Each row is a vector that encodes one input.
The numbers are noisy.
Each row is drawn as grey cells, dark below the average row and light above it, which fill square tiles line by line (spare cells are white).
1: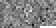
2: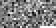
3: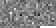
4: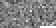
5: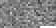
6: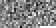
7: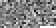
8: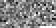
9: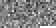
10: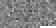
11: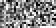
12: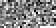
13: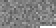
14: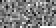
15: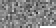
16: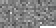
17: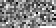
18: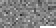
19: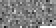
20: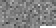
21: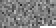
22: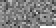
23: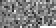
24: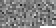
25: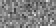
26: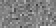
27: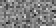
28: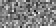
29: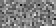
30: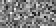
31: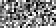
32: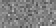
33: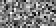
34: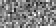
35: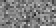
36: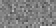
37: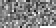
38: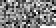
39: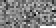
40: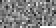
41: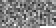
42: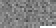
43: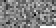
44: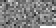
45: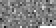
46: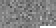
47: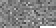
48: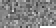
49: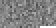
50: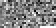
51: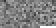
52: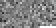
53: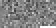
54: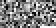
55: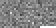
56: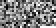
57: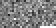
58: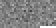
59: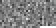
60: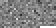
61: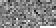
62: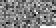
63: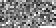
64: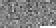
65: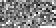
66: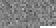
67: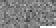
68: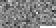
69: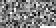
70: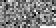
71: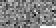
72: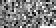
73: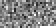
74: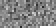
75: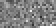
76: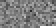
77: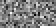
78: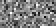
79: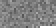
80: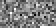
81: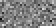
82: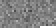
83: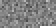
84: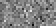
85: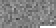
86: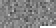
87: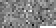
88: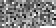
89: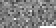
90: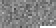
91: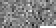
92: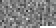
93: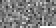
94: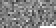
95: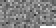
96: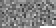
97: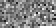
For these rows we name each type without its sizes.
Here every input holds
either a point on a line, or a node of a tree and a true/false value.
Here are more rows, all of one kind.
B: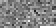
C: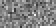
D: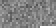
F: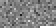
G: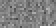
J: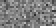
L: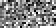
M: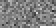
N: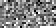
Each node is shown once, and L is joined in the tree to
B and G.
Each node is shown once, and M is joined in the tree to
C.
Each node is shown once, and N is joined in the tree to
J.
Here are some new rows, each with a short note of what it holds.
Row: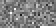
a node of a tree and a true/false value
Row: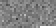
a node of a tree and a true/false value
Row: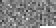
a point on a line
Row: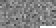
a node of a tree and a true/false value
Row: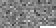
a node of a tree and a true/false value
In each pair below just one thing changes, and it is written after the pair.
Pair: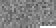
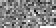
the true/false value
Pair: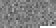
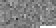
the node of the tree
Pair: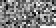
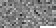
the true/false value
